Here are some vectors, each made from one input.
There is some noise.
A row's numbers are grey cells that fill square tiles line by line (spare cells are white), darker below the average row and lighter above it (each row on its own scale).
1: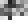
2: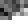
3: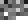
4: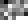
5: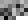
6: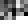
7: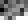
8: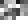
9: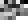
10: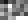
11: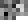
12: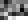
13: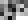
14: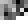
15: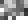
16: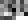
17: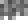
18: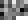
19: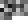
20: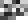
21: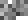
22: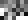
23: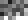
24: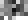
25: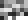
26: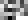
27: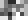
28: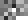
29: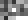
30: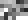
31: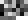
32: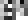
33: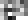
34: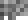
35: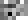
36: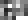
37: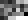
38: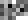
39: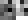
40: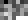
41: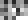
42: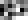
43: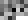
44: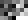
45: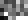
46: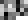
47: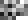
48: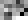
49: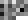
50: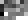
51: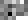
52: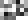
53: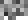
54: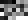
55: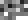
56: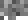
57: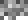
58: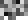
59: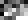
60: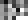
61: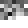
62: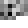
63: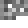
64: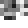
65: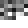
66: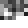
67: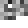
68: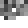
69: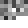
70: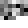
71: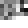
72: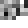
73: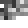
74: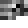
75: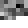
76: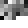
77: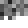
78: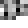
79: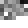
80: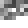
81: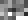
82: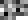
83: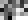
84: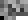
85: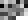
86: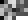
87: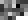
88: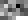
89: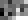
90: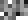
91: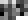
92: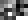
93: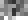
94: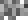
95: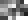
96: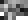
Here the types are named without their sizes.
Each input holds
a label, together with either a label, or a point on a line.
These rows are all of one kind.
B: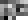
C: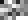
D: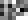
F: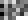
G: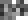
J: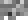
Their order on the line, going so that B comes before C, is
B, G, D, F, C, J.
